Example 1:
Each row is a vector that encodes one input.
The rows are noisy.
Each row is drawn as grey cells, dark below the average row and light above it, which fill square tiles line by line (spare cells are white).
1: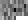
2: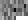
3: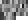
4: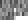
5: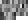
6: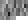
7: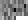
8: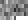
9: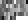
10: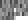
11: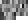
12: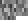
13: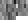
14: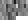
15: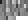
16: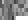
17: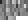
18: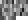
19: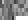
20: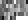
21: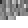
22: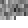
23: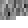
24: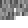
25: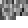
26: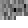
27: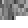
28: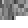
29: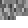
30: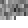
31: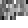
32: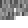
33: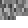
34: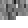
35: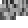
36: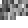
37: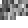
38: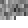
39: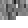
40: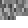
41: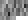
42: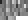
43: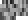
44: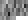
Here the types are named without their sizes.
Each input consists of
either a label, or three true/false values.
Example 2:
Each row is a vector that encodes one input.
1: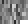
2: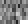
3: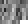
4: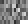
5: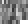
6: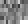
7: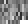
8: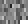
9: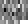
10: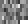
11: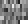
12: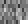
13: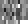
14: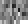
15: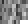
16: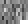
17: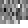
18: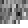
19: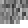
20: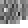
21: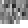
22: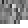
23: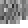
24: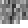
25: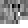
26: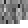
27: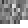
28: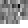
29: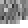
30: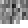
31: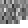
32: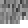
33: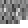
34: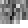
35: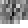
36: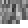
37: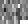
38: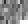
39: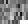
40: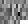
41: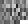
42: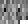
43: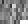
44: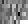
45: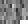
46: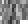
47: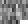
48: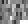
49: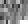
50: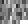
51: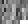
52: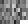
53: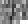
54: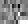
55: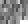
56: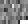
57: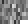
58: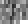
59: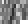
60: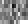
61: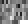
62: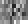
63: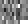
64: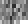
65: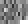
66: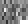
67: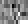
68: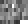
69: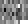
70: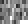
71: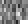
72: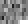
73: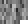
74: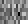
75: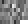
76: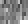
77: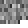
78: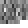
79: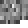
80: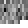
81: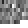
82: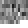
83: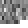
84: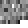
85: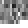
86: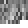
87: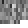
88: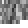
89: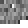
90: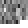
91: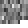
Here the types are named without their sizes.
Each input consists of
a point on each of two lines and a true/false value.
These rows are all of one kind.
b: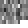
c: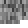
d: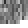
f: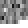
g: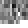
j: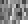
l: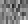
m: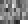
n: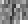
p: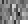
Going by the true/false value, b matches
j, m and p.
